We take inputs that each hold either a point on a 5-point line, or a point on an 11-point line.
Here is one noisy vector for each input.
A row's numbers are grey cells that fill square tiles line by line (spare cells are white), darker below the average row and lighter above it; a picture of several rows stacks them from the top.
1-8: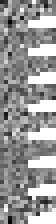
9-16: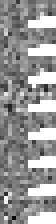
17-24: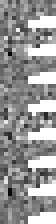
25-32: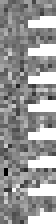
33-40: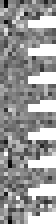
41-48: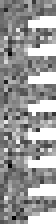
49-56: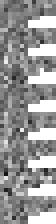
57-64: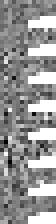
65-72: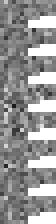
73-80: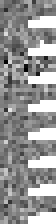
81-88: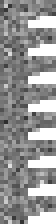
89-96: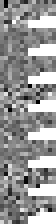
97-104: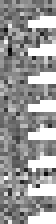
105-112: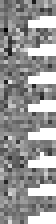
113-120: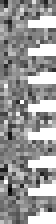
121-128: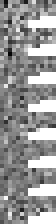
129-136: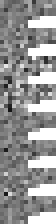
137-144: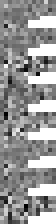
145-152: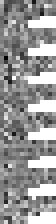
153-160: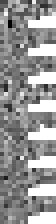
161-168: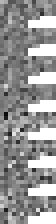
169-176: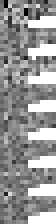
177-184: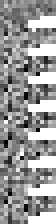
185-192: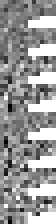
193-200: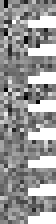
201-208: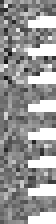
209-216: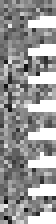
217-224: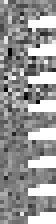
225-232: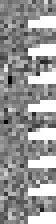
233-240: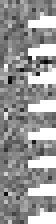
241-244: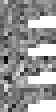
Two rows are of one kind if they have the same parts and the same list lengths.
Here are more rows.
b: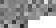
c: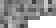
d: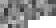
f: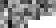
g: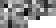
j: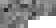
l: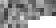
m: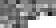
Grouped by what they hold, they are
b, c, d, j, l, m
f, g

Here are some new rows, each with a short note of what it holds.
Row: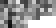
a point on a 5-point line
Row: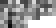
a point on a 5-point line
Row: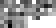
a point on a 5-point line
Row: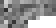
a point on an 11-point line
